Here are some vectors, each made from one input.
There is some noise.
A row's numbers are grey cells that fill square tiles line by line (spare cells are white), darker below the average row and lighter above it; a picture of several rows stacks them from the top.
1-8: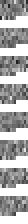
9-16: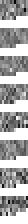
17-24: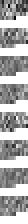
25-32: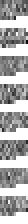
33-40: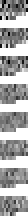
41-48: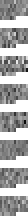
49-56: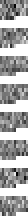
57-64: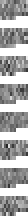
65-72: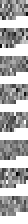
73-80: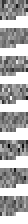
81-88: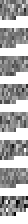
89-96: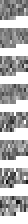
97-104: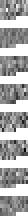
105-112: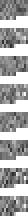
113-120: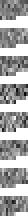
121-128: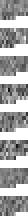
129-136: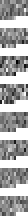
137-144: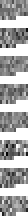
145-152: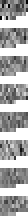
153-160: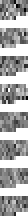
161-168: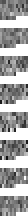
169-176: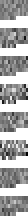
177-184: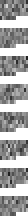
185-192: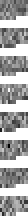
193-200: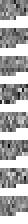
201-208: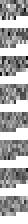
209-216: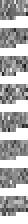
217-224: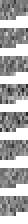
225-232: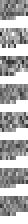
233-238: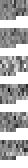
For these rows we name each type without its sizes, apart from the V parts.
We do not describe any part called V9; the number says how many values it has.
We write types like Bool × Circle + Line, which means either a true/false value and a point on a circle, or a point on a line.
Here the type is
List(Line × V9).
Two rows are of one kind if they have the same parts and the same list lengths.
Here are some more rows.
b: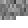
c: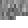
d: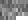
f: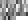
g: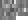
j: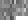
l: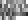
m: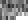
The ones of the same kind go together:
b
c, g, j, l
d, m
f

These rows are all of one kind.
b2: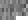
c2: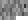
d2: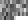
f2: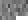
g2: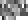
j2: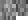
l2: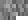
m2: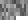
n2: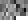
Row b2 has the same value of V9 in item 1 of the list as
c2, d2 and j2.
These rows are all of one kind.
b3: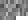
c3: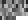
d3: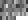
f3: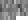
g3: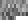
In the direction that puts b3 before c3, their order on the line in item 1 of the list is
b3, f3, g3, d3, c3.
